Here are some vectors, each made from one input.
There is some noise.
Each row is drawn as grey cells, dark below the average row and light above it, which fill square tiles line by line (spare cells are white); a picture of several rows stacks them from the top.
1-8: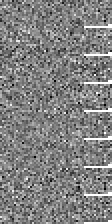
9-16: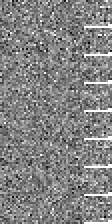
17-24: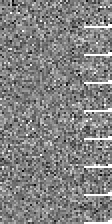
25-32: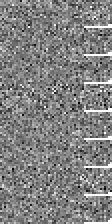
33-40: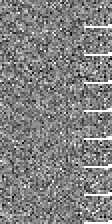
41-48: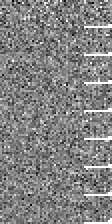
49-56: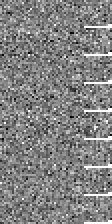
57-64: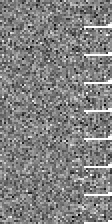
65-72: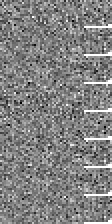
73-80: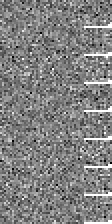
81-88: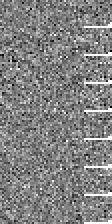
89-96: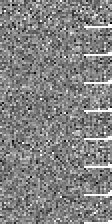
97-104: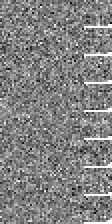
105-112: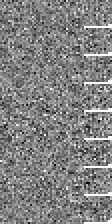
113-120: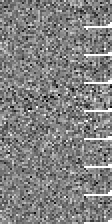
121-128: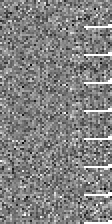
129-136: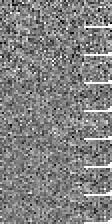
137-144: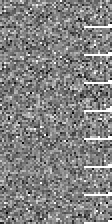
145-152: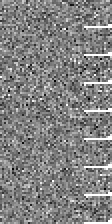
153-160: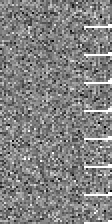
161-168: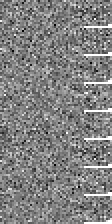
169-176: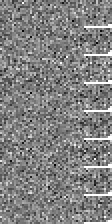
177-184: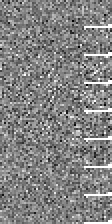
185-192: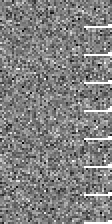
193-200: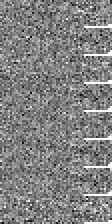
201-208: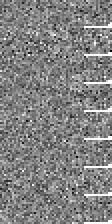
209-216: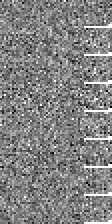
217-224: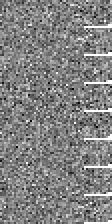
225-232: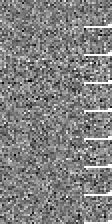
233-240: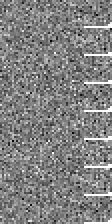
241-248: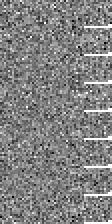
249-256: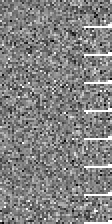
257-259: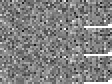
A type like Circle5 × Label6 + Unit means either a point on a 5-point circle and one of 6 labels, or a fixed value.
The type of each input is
Bool × (Line6 × Line6 + Unit) × (Tree16 + Unit).
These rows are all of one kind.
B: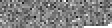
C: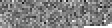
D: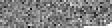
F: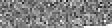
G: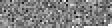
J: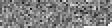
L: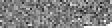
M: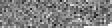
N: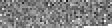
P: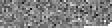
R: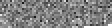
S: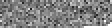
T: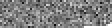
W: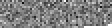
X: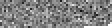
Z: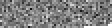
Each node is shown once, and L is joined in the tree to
F.
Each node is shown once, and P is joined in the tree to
G, X and Z.
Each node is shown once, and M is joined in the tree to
D, G and S.
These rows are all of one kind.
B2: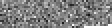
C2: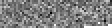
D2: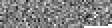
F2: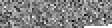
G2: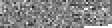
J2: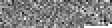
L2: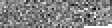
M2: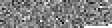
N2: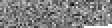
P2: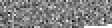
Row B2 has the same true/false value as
F2, M2 and P2.
